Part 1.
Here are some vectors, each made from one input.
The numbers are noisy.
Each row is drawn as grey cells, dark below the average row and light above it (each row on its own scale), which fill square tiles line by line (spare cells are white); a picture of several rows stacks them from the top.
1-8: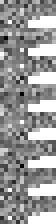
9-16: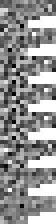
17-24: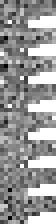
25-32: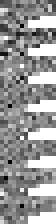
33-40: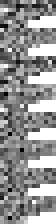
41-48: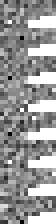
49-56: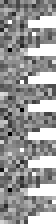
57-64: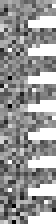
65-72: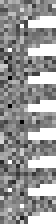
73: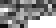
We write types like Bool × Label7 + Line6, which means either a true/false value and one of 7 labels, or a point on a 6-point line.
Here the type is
Circle13 + Unit.
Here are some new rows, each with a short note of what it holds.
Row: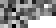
a fixed value
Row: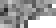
a point on a 13-point circle
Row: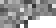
a point on a 13-point circle
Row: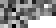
a fixed value
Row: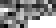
a point on a 13-point circle
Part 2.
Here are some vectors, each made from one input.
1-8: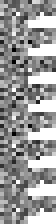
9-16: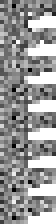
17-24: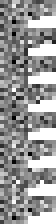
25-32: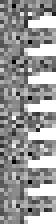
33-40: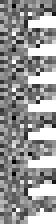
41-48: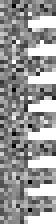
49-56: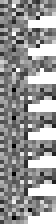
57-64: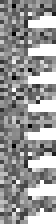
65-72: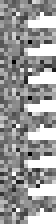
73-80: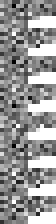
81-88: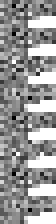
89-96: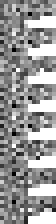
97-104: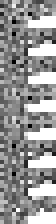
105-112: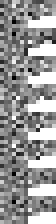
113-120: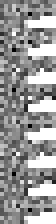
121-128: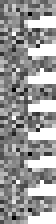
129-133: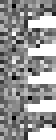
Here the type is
Line6.
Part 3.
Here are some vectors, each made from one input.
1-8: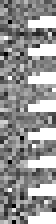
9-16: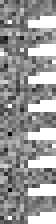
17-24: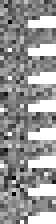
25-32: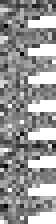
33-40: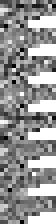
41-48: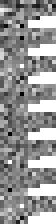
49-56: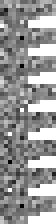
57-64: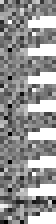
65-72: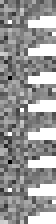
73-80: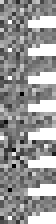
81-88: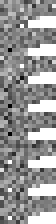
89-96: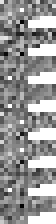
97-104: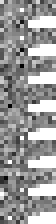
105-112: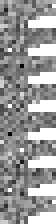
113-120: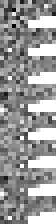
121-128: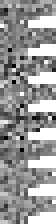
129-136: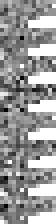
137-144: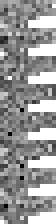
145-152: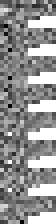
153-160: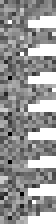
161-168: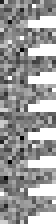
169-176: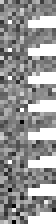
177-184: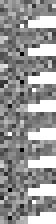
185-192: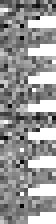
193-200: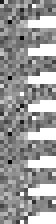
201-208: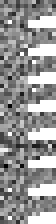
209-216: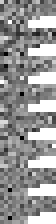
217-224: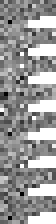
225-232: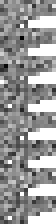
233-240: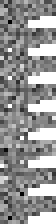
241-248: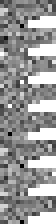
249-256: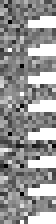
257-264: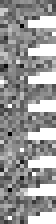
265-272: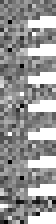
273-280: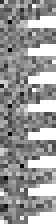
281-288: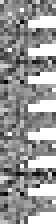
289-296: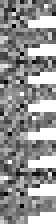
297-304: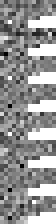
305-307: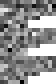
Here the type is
Circle13 + Unit.
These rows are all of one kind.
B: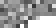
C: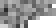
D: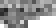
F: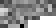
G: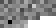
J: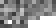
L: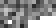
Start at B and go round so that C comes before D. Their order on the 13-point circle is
B, C, D, G, F, L, J.
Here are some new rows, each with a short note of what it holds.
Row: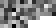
a fixed value
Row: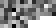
a fixed value
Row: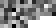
a fixed value
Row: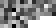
a fixed value
